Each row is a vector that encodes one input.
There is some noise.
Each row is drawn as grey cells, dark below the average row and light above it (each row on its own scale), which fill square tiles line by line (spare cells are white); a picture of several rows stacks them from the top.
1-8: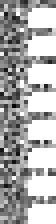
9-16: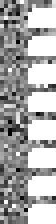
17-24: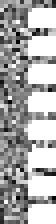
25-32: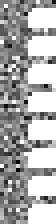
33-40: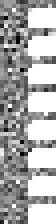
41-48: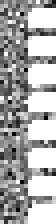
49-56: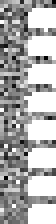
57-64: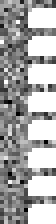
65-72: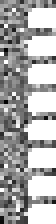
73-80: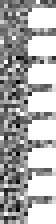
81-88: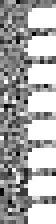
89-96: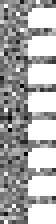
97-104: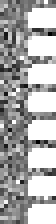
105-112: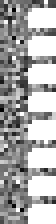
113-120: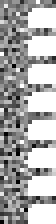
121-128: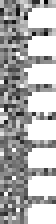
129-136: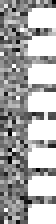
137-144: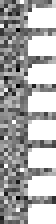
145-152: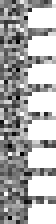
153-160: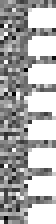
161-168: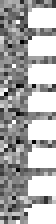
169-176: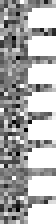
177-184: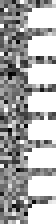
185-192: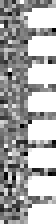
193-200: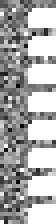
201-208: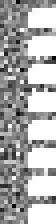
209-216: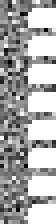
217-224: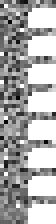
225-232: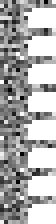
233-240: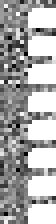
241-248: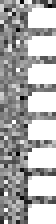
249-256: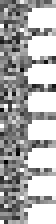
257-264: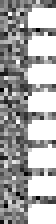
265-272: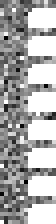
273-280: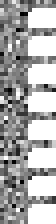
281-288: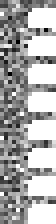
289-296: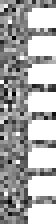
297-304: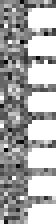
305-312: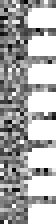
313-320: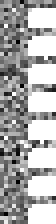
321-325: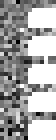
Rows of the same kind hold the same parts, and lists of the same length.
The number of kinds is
2.
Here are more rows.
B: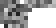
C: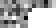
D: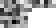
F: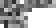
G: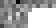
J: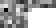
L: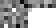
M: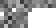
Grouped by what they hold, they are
B, C, D, F
G, J, L, M

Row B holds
one of 8 labels.
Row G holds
one of 11 labels and three true/false values.
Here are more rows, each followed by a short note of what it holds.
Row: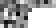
one of 8 labels
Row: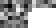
one of 11 labels and three true/false values
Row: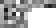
one of 11 labels and three true/false values
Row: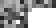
one of 11 labels and three true/false values
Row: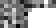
one of 11 labels and three true/false values
